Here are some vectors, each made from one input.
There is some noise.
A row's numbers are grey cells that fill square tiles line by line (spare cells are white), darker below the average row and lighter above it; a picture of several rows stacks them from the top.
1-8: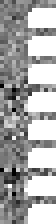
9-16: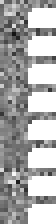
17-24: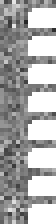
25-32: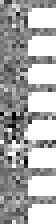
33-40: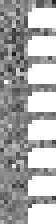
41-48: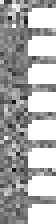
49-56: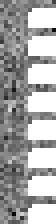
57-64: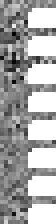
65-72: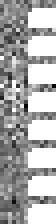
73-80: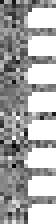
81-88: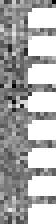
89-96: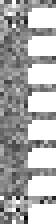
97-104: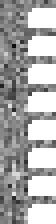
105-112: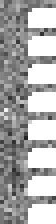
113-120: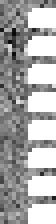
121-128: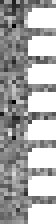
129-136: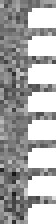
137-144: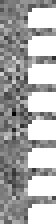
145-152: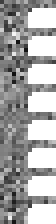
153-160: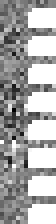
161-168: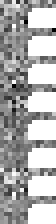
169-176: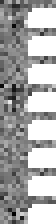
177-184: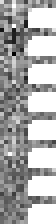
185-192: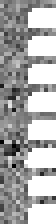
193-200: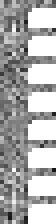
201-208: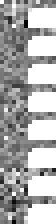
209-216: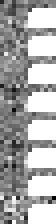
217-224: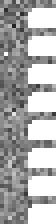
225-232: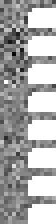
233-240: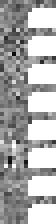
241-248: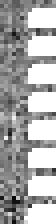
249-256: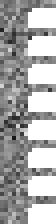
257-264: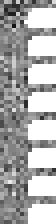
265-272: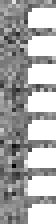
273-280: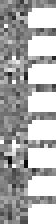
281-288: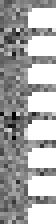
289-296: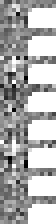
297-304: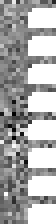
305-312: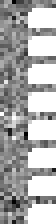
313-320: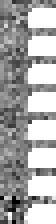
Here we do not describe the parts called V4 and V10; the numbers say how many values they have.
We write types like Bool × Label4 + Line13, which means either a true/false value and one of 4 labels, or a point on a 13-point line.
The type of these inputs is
Line11 × List2(Line13) + V4 × V10.
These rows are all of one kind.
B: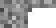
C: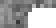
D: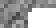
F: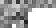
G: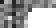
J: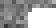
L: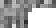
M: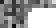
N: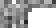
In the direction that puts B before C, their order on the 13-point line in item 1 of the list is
B, L, N, D, F, M, G, C, J.
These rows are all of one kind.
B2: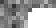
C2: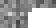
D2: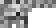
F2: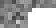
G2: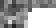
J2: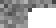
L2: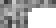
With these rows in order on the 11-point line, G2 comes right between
F2 and J2.
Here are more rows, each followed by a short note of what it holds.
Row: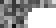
a point on an 11-point line, together with a list of one item
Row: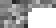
a value of V4 and a value of V10
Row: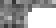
a point on an 11-point line, together with a list of one item
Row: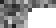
a point on an 11-point line, together with a list of two items
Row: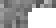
a point on an 11-point line, together with a list of one item
